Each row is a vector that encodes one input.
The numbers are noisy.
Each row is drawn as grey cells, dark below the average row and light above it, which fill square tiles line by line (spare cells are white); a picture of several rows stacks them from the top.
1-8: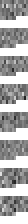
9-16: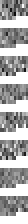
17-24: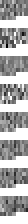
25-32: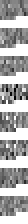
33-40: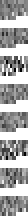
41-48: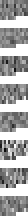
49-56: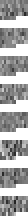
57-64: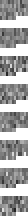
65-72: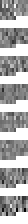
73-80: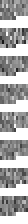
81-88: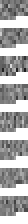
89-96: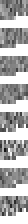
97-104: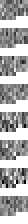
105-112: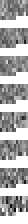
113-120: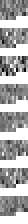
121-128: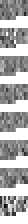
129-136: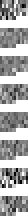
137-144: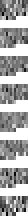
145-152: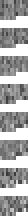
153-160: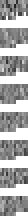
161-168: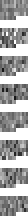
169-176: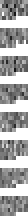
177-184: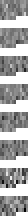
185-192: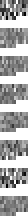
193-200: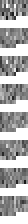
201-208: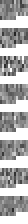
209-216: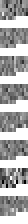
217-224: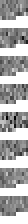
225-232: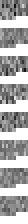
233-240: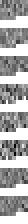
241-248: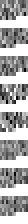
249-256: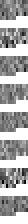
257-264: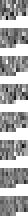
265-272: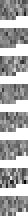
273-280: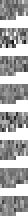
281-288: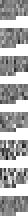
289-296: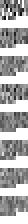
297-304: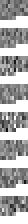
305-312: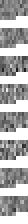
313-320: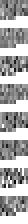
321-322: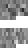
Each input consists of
a list of up to two points on a 15-point circle.
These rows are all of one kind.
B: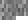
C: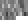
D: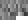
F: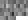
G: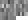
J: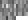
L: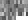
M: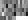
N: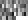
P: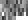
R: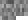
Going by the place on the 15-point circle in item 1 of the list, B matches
G, J, P and R.
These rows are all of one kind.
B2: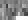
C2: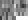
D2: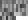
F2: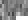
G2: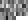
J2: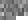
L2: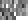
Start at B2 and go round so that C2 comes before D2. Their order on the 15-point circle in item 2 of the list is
B2, L2, C2, G2, J2, D2, F2.
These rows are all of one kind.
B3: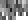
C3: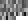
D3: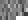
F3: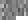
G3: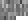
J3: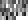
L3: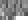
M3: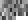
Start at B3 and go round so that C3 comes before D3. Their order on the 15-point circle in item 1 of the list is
B3, G3, F3, M3, J3, C3, D3, L3.
